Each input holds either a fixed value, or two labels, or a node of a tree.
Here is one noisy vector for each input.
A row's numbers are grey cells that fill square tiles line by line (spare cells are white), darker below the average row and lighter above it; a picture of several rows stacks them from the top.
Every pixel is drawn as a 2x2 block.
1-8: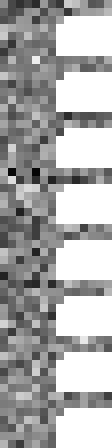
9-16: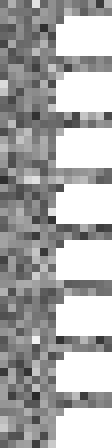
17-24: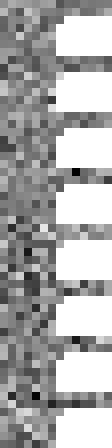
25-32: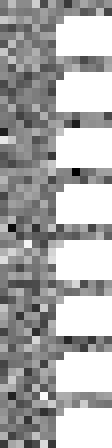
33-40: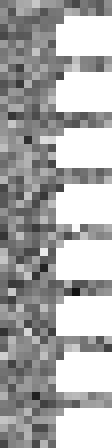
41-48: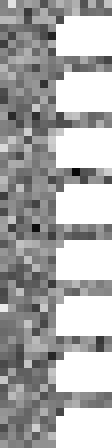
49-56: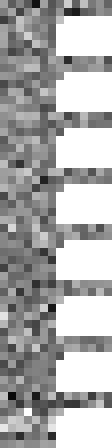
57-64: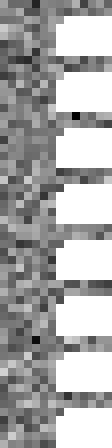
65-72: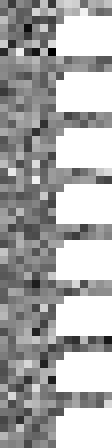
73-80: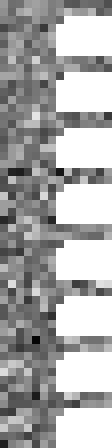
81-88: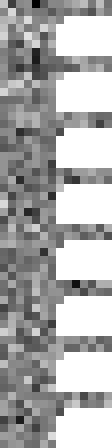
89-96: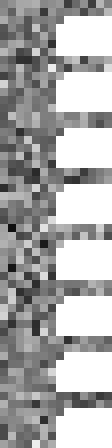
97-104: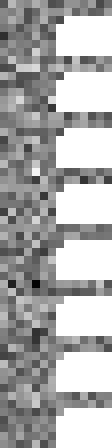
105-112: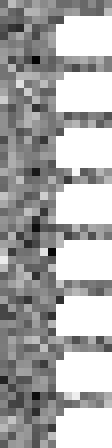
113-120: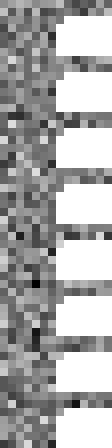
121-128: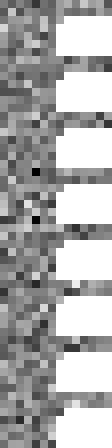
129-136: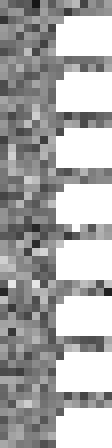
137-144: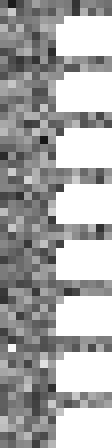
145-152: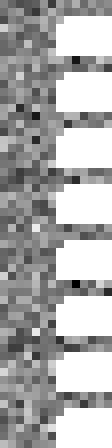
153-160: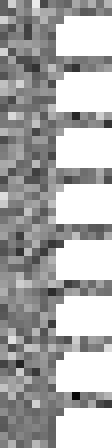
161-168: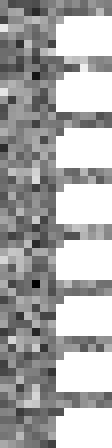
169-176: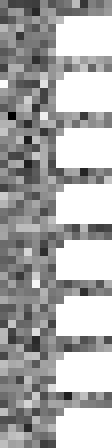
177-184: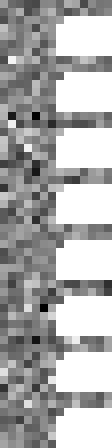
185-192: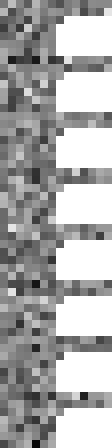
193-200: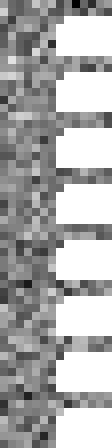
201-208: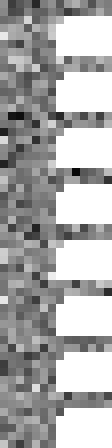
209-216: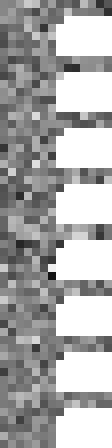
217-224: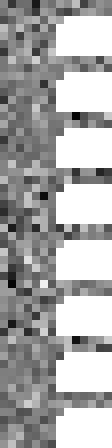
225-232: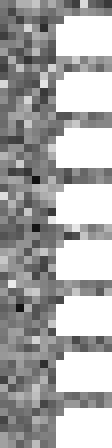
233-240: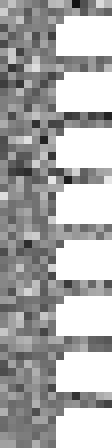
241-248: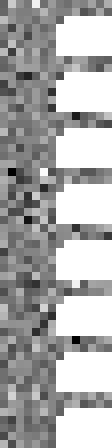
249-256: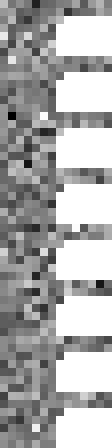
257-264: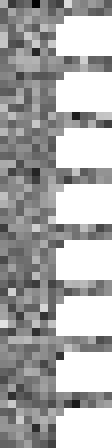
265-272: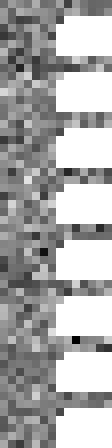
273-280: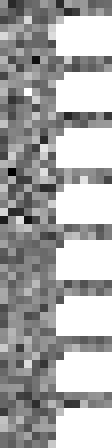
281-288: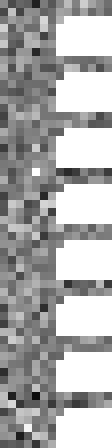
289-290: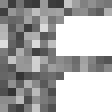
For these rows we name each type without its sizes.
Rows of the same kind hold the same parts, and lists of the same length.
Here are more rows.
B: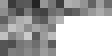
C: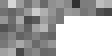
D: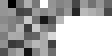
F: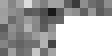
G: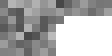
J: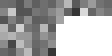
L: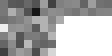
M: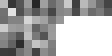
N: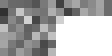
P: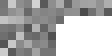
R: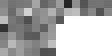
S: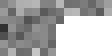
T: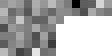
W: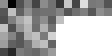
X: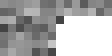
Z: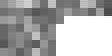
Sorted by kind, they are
B, J, L, M, N, W
C, F, G, P, R, S, T, X, Z
D

